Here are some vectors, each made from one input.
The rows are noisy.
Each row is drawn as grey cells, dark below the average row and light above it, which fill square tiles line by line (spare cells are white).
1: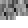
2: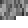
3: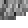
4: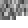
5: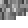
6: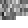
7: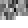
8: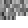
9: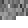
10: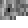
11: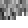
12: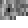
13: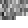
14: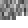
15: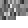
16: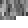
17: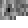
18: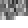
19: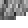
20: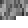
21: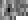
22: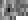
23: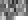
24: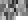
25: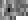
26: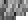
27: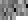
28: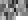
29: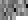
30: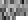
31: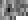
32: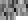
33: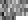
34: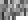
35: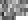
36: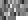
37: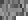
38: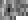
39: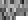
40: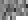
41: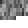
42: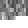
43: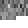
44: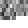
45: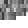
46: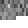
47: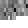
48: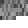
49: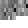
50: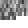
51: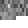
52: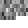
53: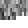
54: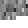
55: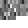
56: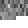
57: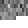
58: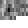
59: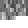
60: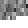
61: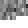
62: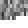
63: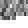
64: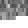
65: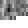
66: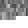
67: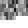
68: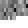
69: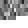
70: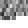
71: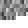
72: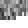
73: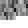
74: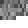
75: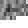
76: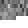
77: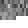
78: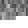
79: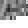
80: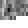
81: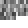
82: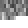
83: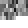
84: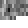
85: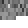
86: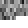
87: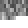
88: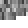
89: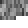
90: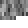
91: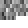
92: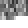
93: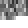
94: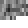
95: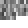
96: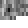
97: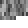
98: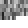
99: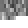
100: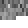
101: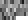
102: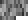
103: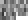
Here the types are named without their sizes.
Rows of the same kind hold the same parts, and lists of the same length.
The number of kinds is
2.
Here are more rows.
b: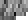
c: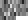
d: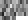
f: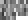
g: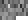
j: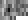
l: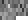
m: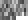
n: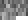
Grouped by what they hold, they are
b, c, d, f, m
g, j, l, n

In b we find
a label.
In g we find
a point on a circle.
